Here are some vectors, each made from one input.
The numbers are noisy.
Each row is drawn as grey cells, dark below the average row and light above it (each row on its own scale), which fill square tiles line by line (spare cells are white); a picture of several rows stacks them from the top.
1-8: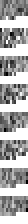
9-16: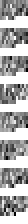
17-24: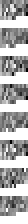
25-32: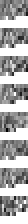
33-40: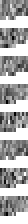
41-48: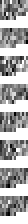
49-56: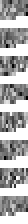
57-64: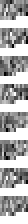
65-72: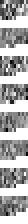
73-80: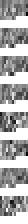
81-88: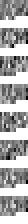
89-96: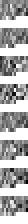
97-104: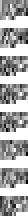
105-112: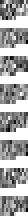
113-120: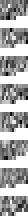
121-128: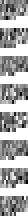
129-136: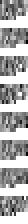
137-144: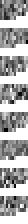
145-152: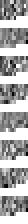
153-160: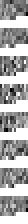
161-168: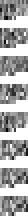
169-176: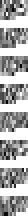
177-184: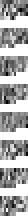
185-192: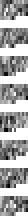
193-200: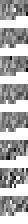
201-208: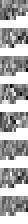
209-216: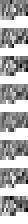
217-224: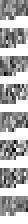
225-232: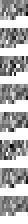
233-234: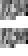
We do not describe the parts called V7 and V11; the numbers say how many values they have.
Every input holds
either a fixed value, or one of 6 labels and a value of V7, or a true/false value and a value of V11.
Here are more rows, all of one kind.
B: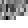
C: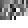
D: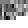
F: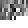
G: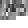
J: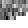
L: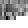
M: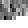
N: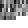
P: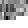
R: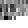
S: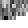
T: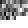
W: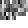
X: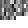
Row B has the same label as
D, L, P and R.
